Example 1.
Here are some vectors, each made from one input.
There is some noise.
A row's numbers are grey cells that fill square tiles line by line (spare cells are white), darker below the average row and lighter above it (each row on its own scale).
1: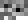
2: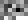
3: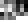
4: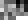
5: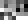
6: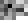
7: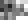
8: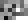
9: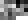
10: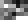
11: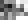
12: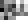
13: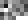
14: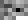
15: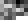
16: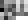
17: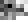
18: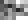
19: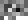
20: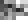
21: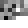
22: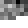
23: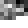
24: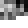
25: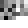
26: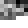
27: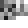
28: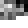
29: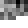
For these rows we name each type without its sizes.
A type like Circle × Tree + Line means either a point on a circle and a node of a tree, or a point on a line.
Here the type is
Line × Line.
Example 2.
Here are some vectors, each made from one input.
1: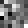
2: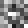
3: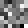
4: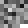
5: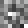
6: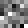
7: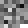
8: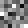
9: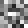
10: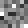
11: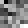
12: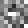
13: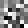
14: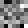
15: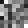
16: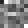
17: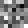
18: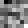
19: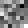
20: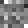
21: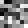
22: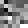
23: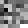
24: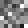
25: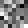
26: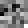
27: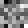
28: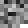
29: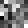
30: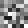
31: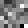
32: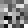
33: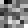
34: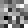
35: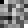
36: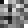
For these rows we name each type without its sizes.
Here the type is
Circle.
